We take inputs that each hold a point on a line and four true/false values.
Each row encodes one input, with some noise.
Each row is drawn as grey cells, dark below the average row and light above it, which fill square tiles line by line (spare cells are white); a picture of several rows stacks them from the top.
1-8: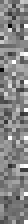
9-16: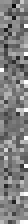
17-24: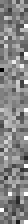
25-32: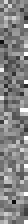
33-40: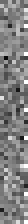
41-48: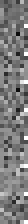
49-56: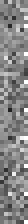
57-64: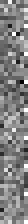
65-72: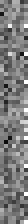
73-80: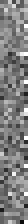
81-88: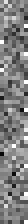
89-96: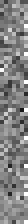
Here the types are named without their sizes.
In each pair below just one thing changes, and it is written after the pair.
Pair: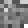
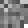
the place on the line
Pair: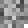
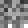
the place on the line
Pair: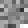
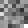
one of the four true/false values
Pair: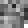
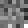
the place on the line
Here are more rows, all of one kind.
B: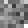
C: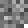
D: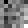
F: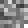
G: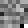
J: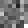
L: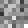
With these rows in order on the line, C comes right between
D and G.
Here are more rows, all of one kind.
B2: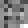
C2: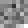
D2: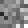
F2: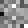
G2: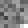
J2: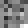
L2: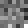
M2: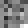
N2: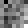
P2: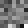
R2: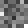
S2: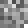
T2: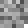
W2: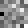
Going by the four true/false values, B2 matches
C2, G2, J2 and M2.
